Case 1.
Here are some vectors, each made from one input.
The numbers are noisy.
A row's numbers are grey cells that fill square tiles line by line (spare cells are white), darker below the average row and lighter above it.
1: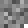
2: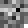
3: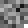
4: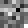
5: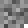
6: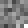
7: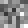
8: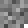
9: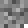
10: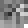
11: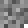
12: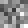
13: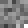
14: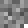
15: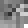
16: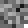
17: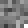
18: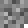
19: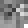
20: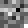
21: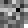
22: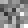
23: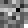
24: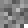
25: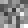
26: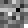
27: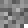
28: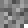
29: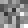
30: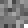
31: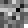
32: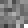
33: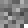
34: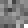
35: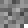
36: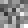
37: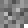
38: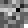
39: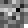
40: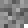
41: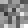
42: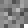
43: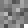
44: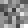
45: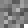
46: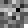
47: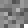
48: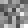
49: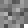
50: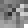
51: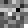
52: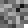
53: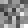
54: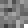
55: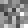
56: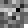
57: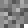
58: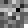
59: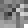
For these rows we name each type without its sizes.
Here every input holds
a point on a line.
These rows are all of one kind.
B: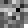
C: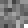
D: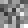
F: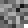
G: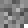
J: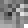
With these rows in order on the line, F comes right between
B and C.
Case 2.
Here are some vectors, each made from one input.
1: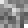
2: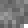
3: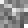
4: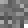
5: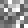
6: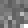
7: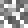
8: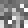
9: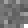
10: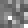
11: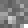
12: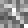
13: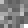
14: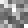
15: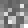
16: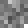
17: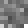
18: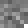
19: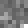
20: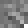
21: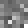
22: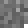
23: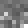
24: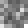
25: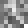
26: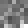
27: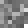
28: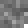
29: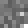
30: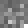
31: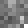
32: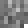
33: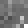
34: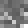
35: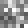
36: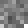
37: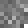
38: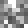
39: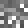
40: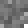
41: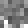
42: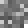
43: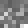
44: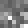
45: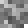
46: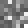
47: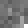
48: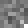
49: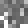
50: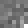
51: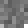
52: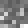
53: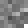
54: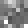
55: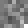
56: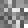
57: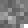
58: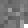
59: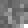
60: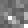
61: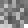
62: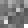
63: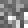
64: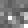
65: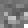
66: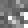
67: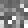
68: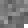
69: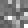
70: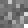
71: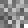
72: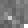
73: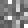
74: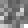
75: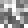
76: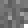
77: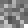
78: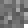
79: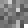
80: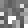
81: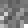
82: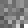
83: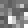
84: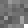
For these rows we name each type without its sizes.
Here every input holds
a point on a line.
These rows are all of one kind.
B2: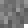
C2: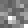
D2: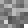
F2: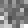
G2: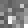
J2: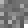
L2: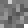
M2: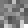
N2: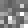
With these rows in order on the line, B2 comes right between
D2 and J2.
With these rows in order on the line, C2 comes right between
D2 and G2.
